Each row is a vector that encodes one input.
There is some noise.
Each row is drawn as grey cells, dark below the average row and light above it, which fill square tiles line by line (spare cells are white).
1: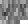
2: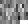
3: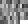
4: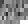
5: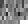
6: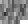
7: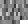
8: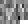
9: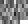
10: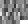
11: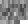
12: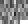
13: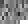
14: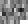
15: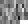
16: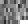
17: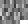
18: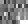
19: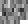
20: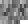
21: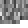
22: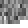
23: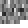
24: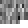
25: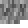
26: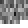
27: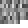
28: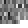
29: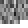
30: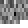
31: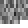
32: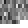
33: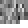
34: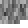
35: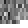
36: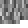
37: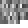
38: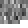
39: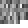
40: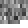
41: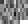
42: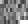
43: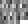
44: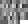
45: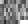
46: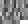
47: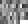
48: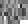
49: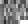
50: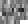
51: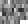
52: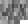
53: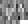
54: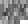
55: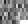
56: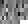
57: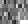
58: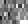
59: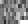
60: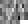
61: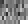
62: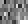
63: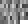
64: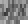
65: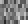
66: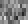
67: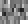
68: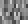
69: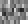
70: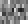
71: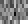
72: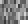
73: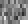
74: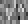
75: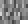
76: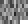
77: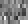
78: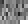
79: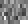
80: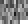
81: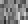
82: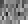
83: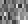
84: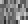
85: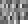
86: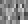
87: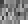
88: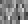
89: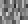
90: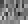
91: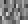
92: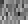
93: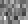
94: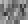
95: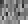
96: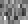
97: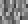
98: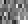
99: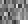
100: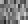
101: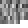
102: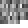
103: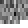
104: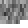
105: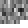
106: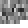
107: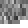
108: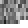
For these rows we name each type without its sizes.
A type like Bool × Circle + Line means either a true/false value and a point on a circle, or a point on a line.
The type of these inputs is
Line.
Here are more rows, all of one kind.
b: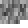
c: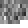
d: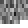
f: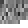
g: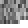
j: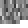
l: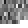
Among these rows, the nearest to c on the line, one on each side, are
b and f.
